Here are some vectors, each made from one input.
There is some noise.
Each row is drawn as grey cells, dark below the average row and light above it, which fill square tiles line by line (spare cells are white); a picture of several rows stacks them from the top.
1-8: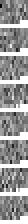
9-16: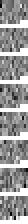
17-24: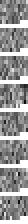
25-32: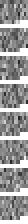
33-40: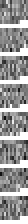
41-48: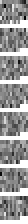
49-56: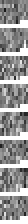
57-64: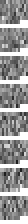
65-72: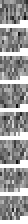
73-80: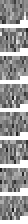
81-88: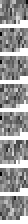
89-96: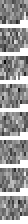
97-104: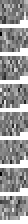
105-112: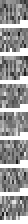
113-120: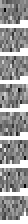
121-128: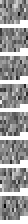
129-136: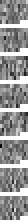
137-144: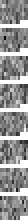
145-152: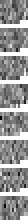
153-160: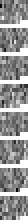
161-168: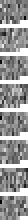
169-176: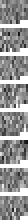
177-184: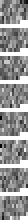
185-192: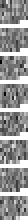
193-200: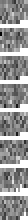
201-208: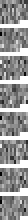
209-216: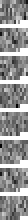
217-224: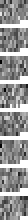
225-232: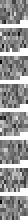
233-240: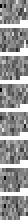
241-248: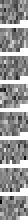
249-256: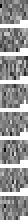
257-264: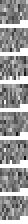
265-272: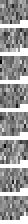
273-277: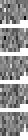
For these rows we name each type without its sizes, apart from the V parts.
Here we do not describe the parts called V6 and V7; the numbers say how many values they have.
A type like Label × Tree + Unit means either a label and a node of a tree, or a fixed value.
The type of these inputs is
Label × (Line + V7) + (Tree + Unit) × V6.
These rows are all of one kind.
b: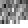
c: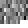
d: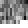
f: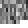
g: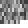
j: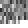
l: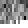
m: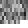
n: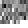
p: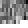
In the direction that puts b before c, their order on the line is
b, n, g, m, c, j, l, d, p, f.
